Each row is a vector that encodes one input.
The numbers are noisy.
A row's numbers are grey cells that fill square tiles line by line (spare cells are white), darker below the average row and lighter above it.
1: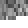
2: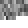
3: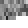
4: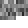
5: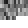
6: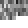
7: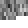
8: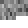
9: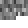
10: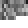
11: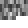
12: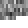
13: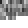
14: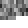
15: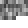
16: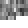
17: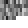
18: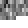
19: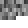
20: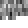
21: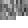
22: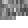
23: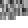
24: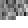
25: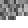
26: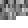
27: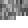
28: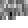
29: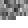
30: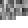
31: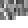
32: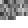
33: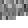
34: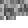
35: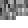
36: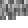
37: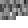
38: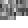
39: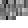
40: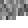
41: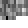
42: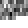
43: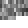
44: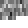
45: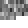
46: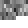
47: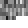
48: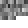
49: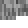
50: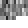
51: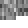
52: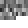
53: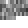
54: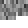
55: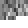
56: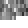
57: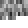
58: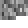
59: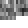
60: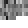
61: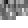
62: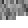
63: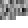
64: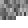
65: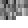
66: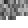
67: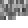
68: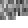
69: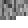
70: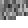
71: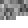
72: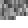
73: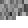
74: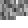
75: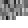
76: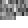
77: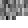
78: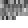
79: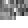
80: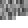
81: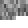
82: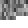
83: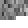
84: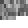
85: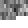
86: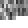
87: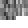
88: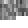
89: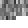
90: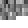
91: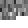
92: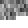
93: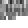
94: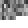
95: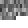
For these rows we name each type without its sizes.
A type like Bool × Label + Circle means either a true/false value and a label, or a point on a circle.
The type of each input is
Bool × (Label + Line).
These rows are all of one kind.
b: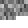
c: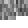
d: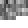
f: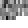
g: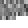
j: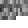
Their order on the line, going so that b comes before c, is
b, f, g, d, c, j.
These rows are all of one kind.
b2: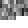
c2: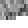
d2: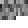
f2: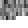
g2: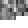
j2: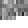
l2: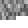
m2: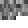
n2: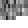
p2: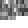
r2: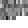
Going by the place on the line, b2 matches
d2, m2 and p2.
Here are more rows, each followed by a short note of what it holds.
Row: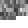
a label and a true/false value
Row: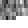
a point on a line and a true/false value
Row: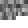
a point on a line and a true/false value
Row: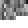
a label and a true/false value
